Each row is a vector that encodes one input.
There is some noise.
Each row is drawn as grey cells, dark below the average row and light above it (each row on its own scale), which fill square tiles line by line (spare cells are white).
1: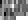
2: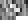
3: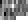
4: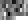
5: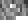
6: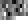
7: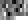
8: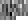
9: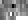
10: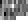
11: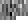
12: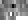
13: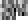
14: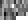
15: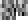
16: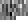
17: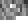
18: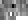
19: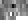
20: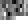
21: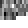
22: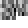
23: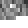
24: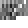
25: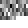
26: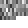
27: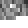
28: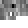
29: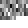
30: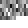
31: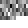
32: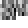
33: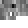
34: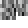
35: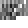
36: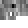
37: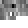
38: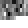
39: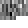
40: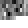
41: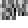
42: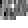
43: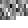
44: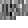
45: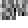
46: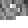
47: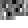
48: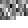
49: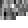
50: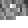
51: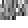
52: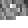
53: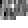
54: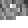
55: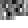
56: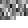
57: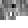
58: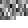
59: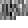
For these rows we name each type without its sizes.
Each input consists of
a label and a true/false value.
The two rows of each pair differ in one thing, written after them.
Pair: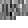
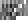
the true/false value
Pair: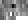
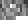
the label
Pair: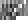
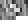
the label
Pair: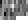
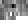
the label
